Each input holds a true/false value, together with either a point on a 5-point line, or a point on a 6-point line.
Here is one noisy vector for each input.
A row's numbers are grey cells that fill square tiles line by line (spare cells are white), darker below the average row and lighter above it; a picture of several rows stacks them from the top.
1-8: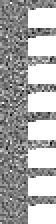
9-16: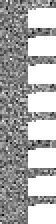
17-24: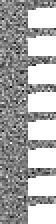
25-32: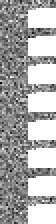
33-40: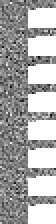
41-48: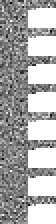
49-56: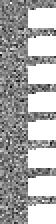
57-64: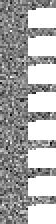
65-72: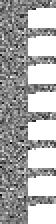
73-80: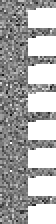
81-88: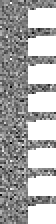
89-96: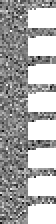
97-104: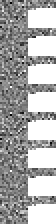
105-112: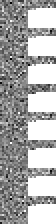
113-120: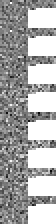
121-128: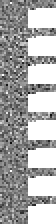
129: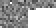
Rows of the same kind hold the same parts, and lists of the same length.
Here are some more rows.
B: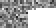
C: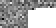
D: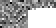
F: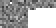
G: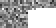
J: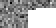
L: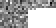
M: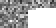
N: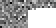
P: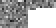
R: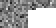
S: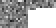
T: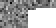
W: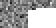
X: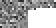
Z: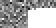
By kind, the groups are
B, C, F, G, L, M, P, S
D, J, N, R, T, W, X, Z

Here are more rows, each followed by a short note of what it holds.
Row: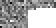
a point on a 6-point line and a true/false value
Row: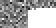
a point on a 6-point line and a true/false value
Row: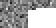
a point on a 6-point line and a true/false value
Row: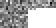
a point on a 5-point line and a true/false value
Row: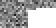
a point on a 5-point line and a true/false value
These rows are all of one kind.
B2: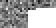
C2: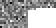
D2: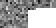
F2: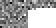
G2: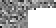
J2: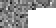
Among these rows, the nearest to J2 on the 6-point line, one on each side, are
C2 and G2.
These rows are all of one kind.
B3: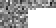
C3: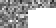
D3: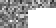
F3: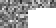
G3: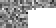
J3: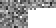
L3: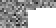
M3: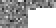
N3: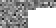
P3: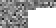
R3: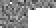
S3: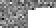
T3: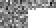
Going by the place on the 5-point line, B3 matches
R3 and T3.
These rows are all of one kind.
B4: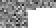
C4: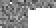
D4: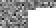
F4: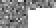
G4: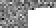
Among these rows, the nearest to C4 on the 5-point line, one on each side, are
F4 and G4.
